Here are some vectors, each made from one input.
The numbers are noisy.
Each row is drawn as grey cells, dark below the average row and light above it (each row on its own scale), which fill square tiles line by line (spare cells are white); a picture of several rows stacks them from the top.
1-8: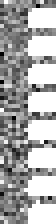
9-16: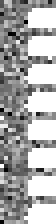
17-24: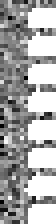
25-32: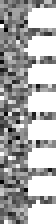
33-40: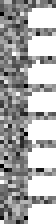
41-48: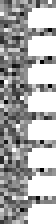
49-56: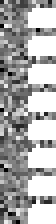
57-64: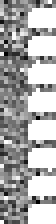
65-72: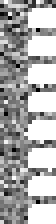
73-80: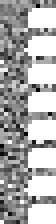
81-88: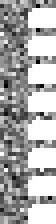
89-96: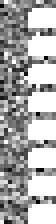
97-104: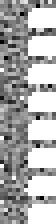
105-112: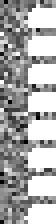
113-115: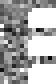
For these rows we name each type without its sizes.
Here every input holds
a list of points on a line.
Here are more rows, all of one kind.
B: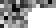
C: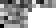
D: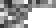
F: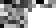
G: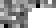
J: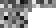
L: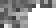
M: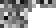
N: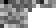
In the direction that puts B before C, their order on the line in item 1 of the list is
F, L, B, N, D, M, C, J, G.
